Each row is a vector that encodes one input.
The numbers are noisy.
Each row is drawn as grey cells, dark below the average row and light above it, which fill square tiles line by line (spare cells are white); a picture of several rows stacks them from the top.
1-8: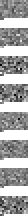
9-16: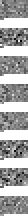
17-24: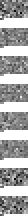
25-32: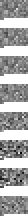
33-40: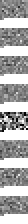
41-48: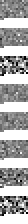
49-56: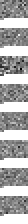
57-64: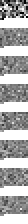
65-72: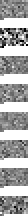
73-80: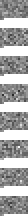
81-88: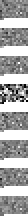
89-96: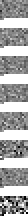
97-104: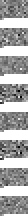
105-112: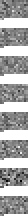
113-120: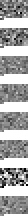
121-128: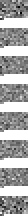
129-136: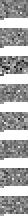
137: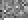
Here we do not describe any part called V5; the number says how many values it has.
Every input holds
a list of up to three items, each a true/false value and a value of V5.
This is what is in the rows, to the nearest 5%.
All of them are lists of up to three items, each a true/false value and a value of V5: about 5% are empty, 15% hold one, 25% two and 55% three.
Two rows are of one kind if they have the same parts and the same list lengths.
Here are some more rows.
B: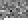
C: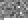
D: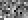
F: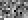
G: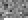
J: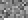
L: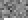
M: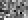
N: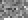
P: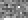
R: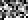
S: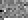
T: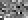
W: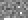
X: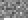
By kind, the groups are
B, C, G, L, P, W, X
D, F, M, T
J, N, S
R

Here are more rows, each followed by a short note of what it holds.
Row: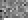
a list of two items
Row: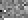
a list of two items
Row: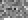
a list of two items
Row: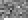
a list of three items
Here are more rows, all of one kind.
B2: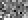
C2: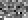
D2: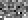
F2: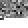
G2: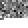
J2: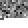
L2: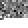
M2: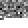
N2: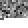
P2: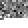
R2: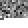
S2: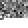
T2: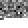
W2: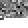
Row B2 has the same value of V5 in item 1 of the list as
G2, L2, P2 and S2.
